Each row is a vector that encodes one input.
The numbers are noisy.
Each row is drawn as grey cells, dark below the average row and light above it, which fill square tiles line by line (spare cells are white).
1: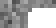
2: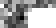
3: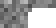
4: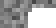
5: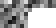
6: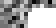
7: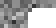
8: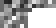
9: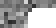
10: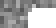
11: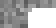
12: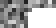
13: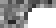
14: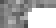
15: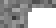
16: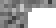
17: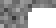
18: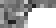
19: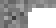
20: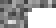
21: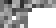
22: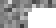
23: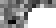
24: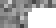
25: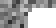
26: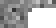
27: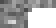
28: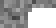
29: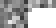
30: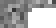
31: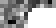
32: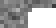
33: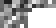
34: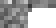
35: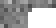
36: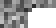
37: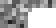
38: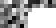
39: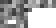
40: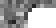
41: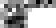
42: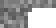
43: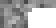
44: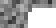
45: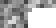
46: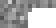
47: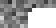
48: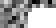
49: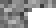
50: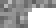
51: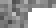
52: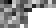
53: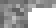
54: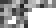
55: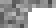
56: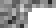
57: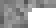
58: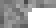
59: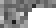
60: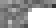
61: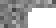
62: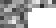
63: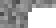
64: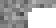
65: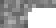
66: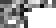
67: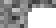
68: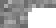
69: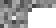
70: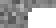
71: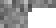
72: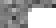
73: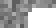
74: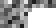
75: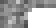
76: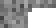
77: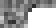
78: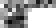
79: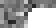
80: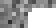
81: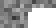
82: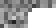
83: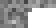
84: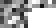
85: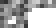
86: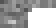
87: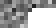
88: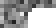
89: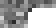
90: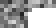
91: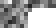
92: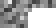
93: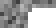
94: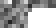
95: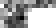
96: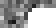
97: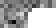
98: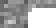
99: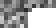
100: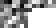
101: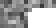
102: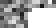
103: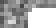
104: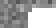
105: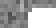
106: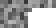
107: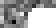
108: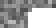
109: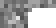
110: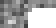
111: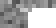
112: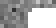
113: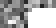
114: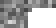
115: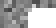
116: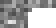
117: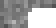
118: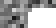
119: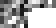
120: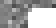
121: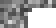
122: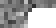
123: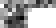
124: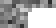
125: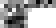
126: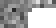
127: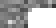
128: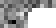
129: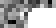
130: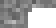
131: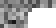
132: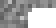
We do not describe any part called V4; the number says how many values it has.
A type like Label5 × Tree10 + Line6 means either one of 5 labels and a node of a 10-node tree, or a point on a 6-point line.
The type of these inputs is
List3(Label5 × V4).
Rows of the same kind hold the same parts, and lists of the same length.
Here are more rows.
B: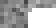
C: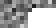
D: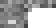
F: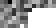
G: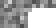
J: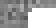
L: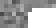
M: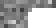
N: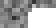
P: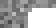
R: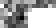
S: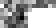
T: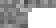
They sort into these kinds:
B, J, L, P, T
C, F
D, G, M, N
R, S

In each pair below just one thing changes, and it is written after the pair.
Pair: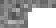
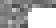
the value of V4 in item 1 of the list
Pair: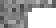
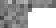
the label in item 1 of the list
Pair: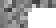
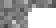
the value of V4 in item 1 of the list
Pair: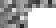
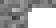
the value of V4 in item 1 of the list
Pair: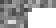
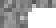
the value of V4 in item 1 of the list
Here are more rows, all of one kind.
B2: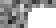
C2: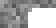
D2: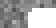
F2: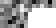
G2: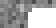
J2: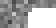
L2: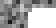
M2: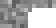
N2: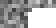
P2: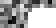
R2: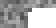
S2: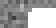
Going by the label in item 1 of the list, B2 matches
N2, P2 and S2.
